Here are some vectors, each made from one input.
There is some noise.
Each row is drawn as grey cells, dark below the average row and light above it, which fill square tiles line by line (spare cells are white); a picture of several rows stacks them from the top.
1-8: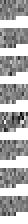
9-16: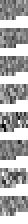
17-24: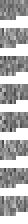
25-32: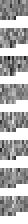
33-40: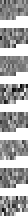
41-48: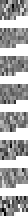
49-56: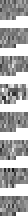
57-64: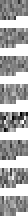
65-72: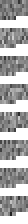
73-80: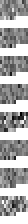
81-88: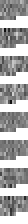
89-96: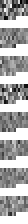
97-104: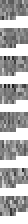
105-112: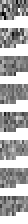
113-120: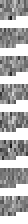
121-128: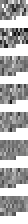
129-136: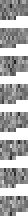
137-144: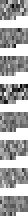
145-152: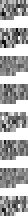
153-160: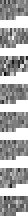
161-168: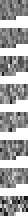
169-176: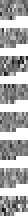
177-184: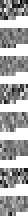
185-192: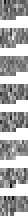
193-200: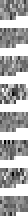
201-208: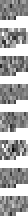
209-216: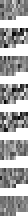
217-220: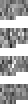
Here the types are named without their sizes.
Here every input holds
either a point on a circle, or four true/false values.
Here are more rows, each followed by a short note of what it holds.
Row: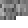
four true/false values
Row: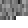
four true/false values
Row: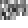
a point on a circle
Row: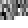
a point on a circle
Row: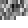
a point on a circle
